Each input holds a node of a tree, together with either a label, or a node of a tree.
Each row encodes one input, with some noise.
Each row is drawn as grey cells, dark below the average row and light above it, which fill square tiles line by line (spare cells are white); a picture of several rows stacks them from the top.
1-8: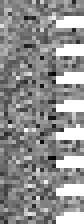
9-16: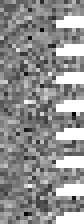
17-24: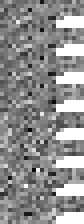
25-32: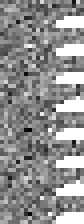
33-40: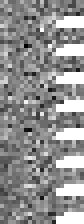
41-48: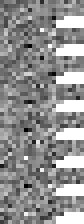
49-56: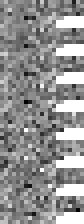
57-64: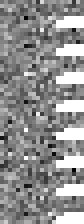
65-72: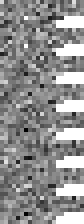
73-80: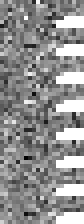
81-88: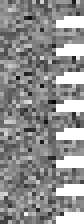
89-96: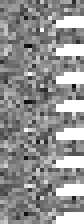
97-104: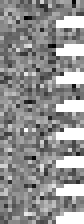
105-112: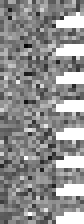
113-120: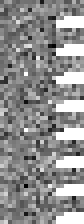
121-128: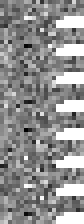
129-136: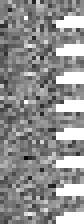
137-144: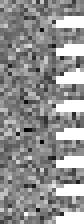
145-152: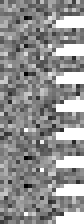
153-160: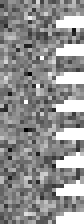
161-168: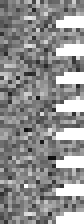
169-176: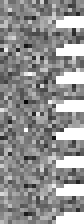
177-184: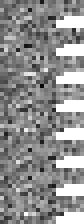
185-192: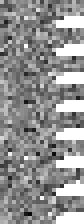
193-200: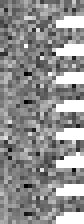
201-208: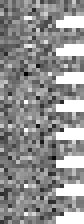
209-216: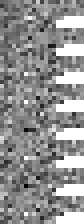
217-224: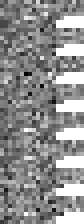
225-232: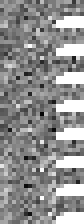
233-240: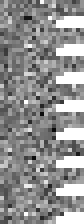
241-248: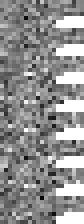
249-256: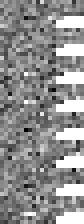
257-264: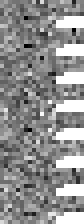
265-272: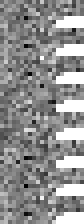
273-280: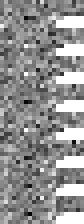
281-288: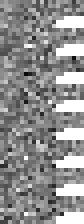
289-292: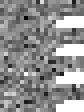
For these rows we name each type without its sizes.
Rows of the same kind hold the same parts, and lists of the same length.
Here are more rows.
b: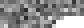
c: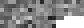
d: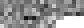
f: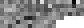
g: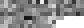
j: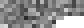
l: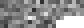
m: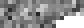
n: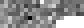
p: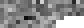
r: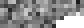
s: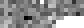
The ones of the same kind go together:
b, d, f, g, j, n, p, s
c, l, m, r

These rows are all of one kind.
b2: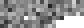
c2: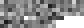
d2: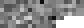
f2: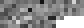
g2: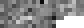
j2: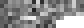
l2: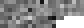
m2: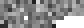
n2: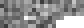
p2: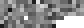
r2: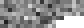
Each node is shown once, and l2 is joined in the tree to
d2 and g2.
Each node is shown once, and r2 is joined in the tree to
m2.
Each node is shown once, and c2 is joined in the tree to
d2 and p2.
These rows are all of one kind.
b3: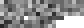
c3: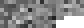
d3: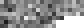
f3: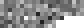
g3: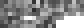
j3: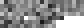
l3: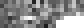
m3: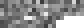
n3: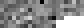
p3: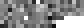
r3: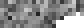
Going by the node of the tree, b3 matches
j3 and m3.
